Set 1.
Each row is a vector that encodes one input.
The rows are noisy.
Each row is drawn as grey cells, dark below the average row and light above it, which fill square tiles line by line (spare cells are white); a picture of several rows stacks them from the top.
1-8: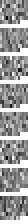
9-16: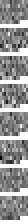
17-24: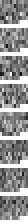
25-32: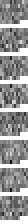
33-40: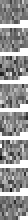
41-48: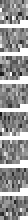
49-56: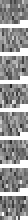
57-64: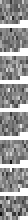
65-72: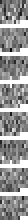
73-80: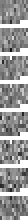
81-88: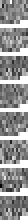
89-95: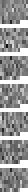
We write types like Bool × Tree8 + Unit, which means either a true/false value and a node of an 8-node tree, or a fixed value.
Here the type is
(Label7 + Line8) × Line9.
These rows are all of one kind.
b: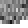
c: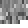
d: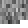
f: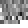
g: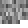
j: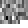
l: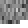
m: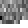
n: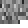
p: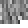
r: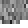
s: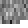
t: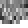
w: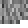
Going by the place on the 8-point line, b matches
d, j and l.
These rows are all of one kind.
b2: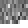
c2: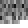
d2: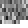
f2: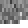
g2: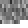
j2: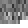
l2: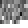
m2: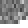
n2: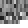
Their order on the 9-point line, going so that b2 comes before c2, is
d2, l2, g2, f2, m2, b2, j2, c2, n2.
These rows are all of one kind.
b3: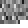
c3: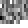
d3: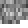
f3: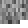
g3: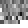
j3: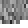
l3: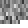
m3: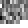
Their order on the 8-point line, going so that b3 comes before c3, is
b3, f3, d3, l3, j3, g3, c3, m3.
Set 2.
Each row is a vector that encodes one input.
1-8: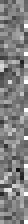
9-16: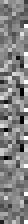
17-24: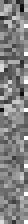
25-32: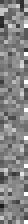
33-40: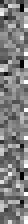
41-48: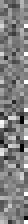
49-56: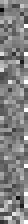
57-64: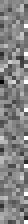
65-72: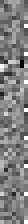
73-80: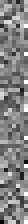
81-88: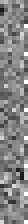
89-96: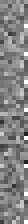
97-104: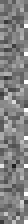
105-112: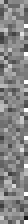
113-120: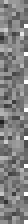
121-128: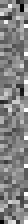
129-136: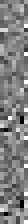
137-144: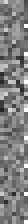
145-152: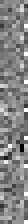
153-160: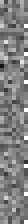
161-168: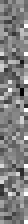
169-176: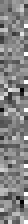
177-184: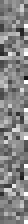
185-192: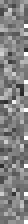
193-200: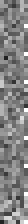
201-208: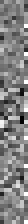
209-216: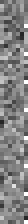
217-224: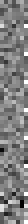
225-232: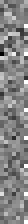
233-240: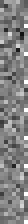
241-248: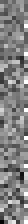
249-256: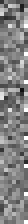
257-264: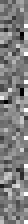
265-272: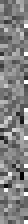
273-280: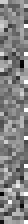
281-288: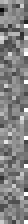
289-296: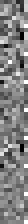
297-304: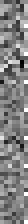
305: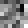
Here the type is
Bool × Circle9 × (Circle9 + Unit).
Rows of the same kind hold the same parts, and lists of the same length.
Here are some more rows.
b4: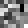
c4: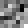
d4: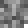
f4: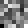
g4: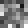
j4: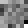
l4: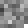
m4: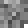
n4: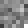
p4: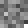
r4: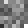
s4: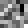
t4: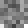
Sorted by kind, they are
b4, d4, f4, g4, m4, n4, r4
c4, j4, l4, p4, s4, t4

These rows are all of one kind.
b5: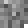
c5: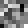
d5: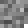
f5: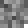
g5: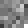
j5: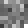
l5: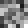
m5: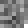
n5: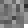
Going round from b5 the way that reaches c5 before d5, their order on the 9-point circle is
b5, c5, j5, g5, l5, d5, m5, n5, f5.
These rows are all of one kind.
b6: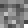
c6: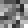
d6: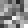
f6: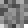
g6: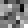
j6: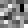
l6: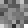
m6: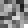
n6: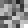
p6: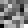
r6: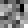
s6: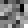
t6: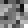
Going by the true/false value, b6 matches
f6 and l6.
